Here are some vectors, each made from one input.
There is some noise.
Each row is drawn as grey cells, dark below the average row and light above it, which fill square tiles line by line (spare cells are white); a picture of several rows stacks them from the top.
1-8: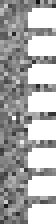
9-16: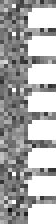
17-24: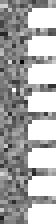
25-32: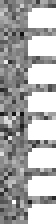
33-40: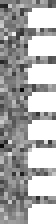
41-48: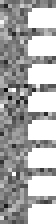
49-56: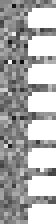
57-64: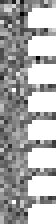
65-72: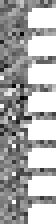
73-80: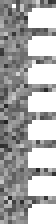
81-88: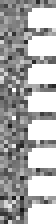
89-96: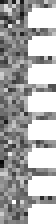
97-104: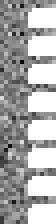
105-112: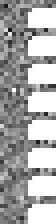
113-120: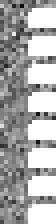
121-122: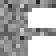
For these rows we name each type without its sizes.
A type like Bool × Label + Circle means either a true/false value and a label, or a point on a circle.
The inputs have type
List(Line).
